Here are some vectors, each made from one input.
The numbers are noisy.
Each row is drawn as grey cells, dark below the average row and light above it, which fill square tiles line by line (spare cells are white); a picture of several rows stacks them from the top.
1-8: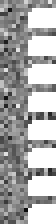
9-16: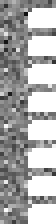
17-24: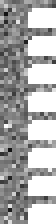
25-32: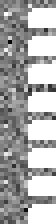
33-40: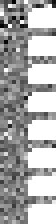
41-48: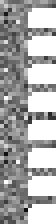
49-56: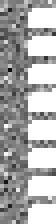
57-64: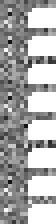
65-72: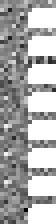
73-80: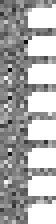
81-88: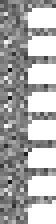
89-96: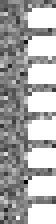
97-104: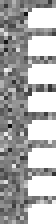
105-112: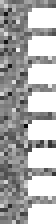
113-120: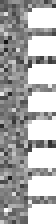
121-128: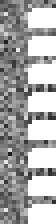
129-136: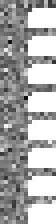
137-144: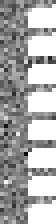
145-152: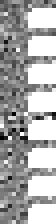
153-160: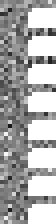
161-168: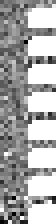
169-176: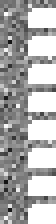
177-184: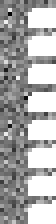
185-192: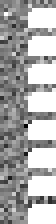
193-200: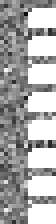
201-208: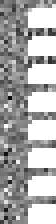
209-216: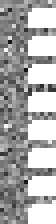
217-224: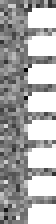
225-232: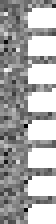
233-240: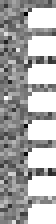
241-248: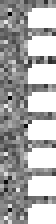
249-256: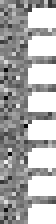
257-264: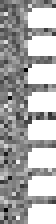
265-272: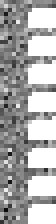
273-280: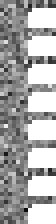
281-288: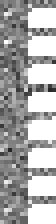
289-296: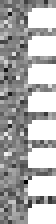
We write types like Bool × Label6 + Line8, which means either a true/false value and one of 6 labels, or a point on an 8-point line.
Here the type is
Circle8 + Unit.
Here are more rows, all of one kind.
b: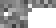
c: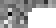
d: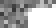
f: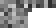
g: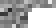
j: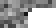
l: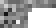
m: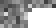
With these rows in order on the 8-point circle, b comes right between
j and m.
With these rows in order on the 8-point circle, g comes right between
d and l.
